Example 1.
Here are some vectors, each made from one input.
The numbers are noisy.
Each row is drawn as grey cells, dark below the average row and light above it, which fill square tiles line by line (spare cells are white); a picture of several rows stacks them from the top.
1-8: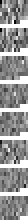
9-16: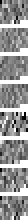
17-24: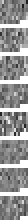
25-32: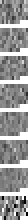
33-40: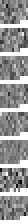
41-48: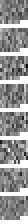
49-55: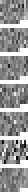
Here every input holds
either a fixed value, or a node of a 7-node tree and a true/false value.
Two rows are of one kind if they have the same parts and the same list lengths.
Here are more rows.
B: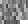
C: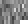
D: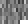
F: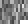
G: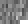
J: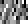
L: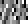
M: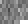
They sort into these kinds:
B, C, D, F, G, M
J, L

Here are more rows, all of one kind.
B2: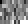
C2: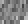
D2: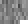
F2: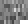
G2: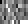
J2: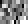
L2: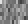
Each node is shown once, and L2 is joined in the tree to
B2.
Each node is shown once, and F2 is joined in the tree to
G2.
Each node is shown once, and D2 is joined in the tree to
B2, C2 and G2.
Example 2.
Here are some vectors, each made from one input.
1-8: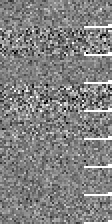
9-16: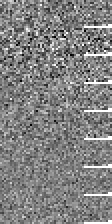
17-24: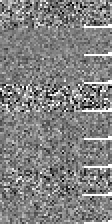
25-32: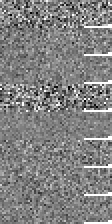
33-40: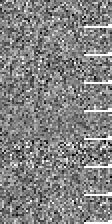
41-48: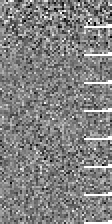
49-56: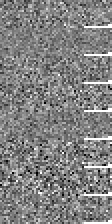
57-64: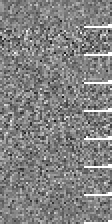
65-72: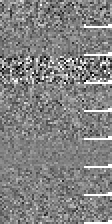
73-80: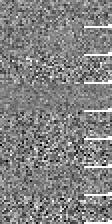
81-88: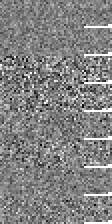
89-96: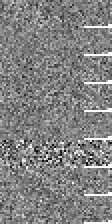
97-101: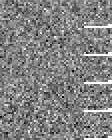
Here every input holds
either a fixed value, or two labels (each one of 5).
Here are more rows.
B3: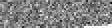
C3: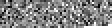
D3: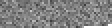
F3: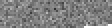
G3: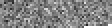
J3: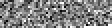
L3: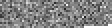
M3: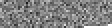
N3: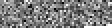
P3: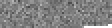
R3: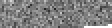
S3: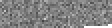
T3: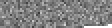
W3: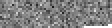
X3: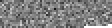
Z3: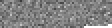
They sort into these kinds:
B3, D3, F3, G3, J3, M3, P3, R3, S3, T3, W3, X3, Z3
C3, L3, N3

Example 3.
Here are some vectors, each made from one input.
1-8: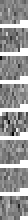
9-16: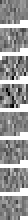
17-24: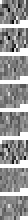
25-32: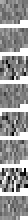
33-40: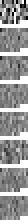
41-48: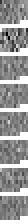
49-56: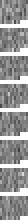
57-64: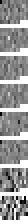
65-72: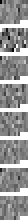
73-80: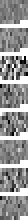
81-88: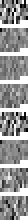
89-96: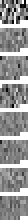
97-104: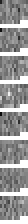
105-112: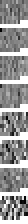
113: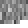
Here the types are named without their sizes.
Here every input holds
either a fixed value, or a node of a tree and a true/false value.
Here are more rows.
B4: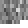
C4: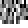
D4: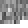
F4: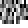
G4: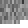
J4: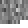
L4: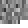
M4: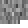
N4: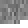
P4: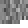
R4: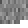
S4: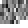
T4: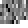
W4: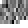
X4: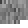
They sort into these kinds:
B4, D4, G4, J4, L4, M4, N4, P4, R4, S4, T4, W4, X4
C4, F4

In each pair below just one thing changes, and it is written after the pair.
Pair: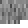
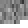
the node of the tree
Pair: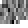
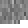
the true/false value
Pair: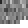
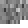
the node of the tree
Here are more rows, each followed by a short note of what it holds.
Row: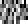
a fixed value
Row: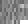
a node of a tree and a true/false value
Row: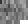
a node of a tree and a true/false value
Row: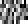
a fixed value
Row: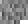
a node of a tree and a true/false value
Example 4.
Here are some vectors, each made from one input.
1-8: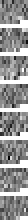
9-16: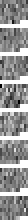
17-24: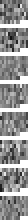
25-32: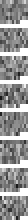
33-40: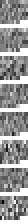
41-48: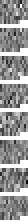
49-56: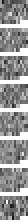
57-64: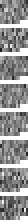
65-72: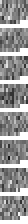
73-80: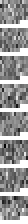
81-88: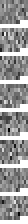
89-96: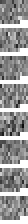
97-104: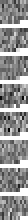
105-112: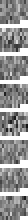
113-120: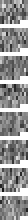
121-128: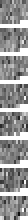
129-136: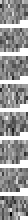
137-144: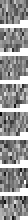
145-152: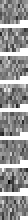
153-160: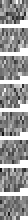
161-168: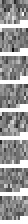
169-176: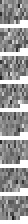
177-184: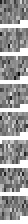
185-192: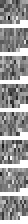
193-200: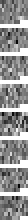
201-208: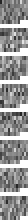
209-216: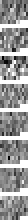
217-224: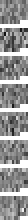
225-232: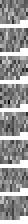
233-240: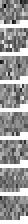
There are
2 kinds of row.
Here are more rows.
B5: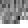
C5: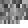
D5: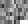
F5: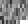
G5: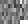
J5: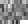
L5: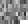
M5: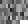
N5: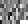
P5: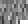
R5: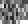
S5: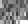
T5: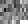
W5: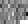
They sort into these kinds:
B5, D5, F5, G5, L5, M5, N5, P5, T5
C5, J5, R5, S5, W5

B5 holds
a point on an 18-point line.
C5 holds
three true/false values.
